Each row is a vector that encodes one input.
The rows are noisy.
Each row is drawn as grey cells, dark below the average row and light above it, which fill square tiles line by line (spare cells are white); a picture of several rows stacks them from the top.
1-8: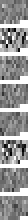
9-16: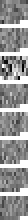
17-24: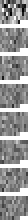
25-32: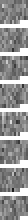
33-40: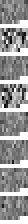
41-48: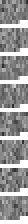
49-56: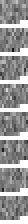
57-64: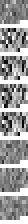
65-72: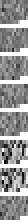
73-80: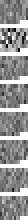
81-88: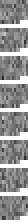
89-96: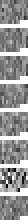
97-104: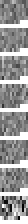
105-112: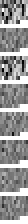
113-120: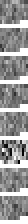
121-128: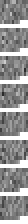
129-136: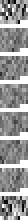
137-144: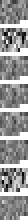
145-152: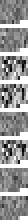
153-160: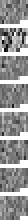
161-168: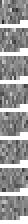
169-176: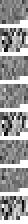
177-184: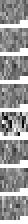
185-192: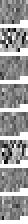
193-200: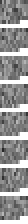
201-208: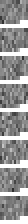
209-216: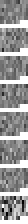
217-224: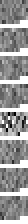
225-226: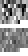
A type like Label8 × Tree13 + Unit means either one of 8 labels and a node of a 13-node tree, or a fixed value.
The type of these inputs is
Bool × Bool × Bool × (Label6 + Line6) + Line5.
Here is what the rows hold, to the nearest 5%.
About 15% of them hold a point on a 5-point line. The rest hold three true/false values, together with either one of 6 labels, or a point on a 6-point line.
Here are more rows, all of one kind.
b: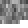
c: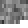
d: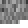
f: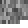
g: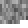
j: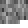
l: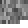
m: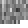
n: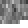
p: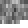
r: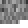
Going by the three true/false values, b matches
n and p.
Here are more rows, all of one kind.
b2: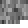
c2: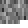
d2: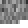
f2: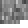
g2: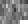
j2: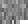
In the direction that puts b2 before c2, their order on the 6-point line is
f2, j2, d2, g2, b2, c2.
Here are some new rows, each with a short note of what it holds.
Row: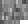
a point on a 6-point line and three true/false values
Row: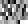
a point on a 5-point line
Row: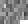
one of 6 labels and three true/false values
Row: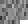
one of 6 labels and three true/false values
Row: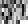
a point on a 5-point line
